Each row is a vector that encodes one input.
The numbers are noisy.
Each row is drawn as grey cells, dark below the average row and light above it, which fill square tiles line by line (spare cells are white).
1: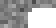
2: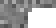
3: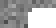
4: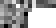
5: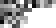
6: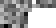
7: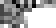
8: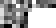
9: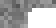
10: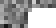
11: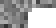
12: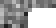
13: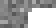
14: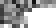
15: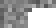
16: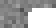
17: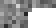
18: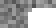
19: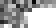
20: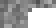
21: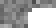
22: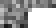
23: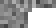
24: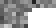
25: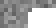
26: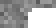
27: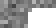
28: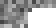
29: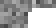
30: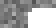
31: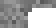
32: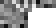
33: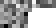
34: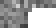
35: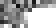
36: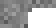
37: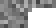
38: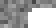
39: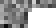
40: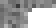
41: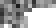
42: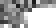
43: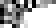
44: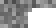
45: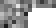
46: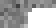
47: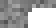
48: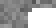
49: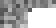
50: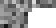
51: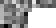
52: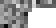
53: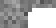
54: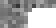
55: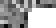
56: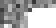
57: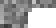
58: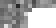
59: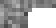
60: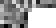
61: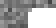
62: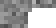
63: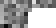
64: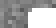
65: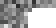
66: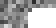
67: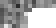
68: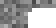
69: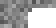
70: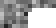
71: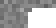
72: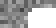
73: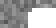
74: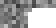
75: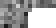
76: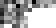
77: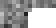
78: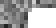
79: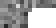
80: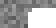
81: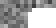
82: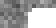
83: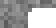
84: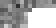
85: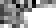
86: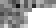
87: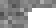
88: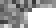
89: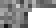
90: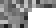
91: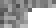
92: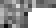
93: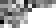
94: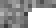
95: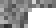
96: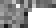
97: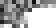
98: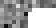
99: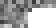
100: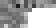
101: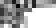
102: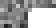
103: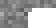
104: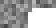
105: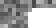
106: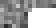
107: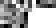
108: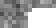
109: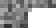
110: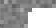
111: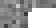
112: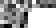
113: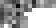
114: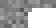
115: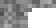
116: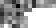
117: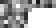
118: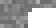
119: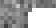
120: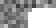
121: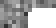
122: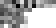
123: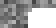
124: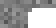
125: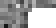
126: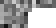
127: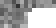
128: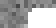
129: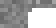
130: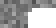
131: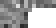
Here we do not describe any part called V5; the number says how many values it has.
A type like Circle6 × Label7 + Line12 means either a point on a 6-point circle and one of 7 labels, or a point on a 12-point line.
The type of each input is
List2(Bool × V5).
